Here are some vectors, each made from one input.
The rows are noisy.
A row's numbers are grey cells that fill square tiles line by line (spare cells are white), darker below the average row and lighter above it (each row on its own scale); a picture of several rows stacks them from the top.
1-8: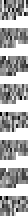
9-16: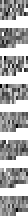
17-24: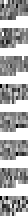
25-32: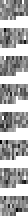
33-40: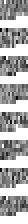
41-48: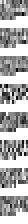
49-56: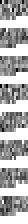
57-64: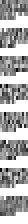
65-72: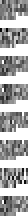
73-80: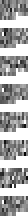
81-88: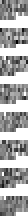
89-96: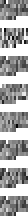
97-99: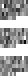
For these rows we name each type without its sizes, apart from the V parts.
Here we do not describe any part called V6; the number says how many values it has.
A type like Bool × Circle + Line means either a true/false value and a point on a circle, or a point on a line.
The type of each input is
(Bool × Bool × Bool × Bool + Line) × V6.
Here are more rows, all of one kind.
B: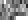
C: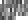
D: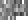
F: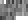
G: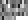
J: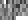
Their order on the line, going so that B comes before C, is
J, F, B, C, G, D.
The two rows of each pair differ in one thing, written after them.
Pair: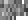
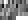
the place on the line
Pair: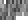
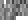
the value of V6
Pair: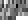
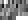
the place on the line
